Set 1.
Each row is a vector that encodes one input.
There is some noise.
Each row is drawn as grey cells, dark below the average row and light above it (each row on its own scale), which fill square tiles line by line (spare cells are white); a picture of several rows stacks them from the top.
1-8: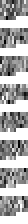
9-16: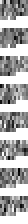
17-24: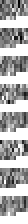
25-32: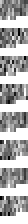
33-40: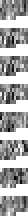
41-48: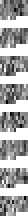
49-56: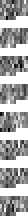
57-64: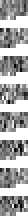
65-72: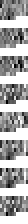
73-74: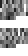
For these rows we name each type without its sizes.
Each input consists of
either a fixed value, or four true/false values.
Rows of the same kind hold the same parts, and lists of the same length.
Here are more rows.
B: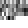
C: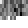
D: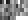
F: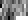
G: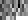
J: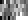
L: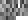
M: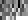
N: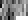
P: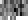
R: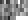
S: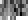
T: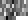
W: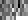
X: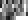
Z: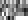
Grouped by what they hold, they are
B, Z
C, D, F, G, J, L, M, N, P, R, S, T, W, X

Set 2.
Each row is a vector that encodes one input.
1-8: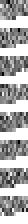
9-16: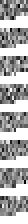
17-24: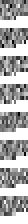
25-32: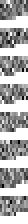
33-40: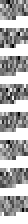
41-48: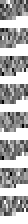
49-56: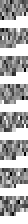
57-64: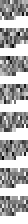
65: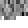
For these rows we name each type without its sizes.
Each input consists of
four true/false values.
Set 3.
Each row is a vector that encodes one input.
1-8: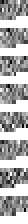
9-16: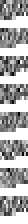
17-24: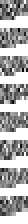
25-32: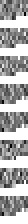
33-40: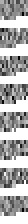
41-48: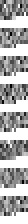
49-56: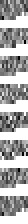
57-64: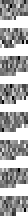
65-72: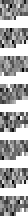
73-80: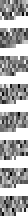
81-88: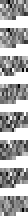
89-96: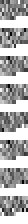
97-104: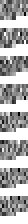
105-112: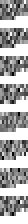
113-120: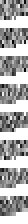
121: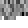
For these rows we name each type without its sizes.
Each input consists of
four true/false values.
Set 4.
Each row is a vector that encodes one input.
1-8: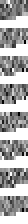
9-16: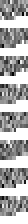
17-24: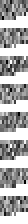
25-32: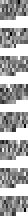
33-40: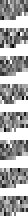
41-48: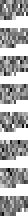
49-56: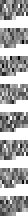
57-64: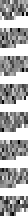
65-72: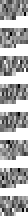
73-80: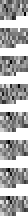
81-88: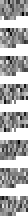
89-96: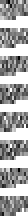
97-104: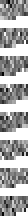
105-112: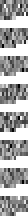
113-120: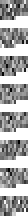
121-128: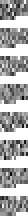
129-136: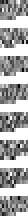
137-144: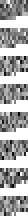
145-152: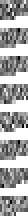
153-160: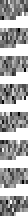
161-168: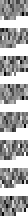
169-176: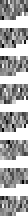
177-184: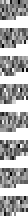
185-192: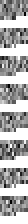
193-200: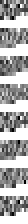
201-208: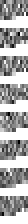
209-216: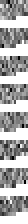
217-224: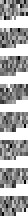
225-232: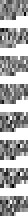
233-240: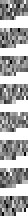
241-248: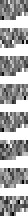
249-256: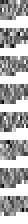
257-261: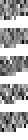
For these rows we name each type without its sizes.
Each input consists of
four true/false values.
